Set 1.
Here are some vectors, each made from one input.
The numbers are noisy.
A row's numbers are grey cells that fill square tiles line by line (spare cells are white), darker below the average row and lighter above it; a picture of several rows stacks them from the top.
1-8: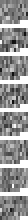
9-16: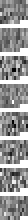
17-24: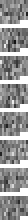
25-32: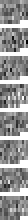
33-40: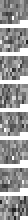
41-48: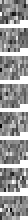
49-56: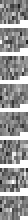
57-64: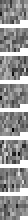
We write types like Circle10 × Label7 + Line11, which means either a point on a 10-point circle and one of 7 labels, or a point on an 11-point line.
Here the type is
(Bool × Bool × Bool × Bool + Unit) × Line9.
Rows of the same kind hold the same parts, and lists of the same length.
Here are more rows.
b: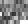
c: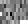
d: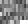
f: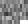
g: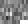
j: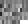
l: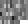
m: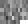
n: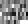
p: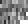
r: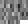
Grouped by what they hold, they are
b, c, d
f, g, j, l, m, n, p, r

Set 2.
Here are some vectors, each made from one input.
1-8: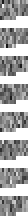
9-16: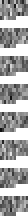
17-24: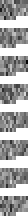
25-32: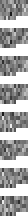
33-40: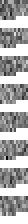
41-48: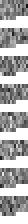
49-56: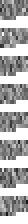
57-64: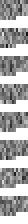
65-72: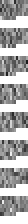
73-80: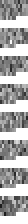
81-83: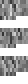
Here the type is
Circle8 + Tree10.
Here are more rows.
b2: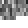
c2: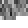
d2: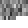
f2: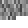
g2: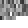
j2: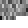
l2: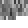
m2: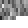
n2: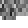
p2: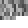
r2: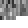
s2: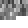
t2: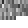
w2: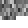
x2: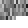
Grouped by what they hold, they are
b2, c2, d2, f2, l2, n2, w2
g2, j2, m2, p2, r2, s2, t2, x2

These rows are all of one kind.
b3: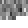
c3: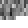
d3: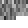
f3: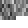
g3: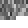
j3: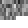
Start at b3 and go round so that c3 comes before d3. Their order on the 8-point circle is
b3, c3, d3, g3, f3, j3.
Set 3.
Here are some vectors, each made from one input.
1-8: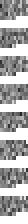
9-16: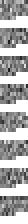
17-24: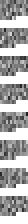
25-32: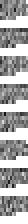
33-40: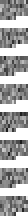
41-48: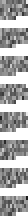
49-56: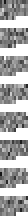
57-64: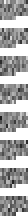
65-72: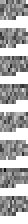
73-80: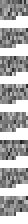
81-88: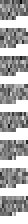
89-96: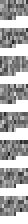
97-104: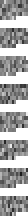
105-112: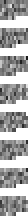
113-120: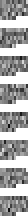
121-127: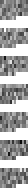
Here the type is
Circle16 + Tree11.
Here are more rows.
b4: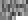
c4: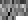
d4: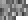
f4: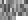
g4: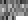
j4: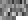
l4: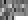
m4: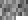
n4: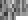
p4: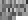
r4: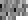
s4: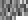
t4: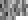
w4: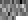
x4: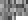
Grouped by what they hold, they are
b4, f4, m4, p4, s4, x4
c4, d4, g4, j4, l4, n4, r4, t4, w4

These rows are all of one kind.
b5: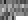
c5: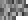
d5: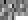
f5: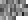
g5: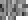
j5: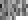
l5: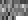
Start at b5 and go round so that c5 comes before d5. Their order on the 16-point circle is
b5, l5, c5, f5, g5, j5, d5.
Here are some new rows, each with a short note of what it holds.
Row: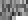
a node of an 11-node tree
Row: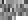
a node of an 11-node tree
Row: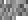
a node of an 11-node tree
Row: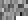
a node of an 11-node tree
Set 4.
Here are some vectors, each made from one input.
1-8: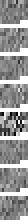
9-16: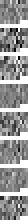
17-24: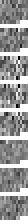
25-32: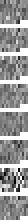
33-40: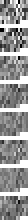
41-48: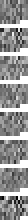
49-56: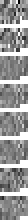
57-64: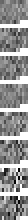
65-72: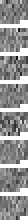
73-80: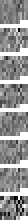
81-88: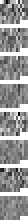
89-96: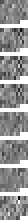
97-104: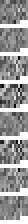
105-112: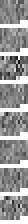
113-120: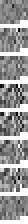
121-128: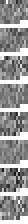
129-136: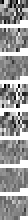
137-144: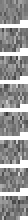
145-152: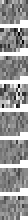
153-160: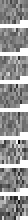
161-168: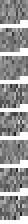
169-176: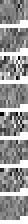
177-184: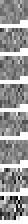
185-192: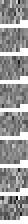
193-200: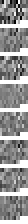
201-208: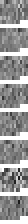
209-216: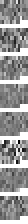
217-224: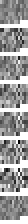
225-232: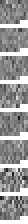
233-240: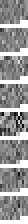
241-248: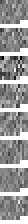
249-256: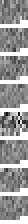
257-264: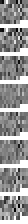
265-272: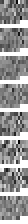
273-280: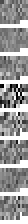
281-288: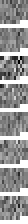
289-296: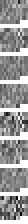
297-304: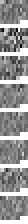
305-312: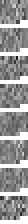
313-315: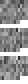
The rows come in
3 kinds.
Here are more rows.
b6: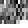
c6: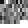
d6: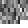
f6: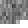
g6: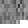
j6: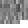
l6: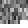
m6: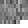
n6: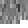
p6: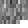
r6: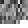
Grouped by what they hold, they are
b6, f6, m6, p6
c6, g6, j6, n6, r6
d6, l6

